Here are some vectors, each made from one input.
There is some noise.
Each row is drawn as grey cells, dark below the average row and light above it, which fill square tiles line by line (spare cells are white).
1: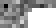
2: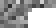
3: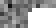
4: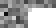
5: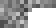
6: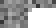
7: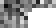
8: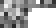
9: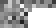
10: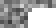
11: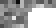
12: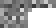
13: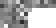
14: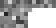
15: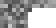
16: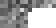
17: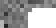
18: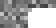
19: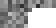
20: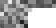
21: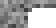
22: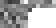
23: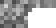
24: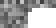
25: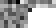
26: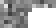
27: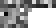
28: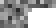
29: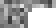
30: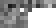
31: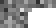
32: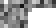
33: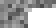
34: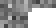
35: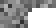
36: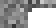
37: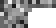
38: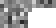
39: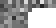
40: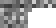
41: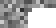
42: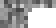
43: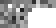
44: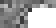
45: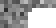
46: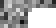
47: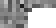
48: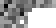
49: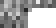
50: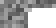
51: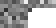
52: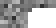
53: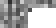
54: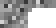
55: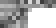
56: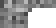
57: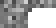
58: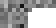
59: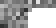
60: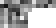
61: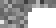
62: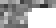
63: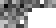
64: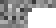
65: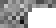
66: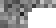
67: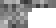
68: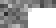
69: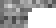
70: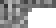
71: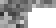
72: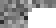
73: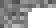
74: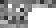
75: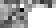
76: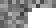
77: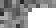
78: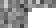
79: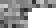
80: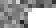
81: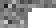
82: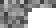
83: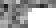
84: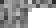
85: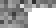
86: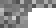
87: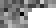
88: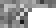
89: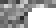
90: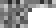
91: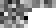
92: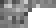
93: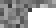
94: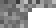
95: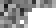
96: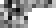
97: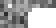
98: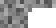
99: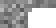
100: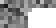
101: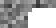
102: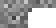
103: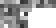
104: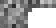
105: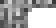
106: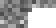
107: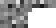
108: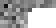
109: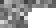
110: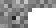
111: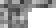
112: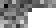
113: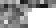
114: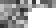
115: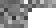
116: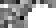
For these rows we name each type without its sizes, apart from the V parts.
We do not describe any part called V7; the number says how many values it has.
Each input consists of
a value of V7, together with either a point on a line, or four true/false values.
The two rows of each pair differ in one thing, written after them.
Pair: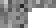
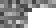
the place on the line
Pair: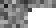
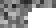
the place on the line
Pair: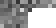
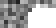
the place on the line
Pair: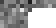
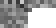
the value of V7
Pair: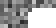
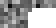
the place on the line
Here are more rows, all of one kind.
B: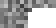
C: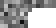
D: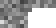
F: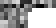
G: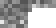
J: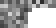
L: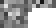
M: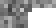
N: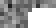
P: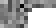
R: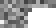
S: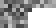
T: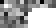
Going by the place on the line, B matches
F, P and R.
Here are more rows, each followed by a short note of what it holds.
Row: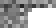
four true/false values and a value of V7
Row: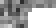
a point on a line and a value of V7
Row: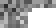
four true/false values and a value of V7
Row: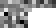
four true/false values and a value of V7
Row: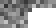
a point on a line and a value of V7
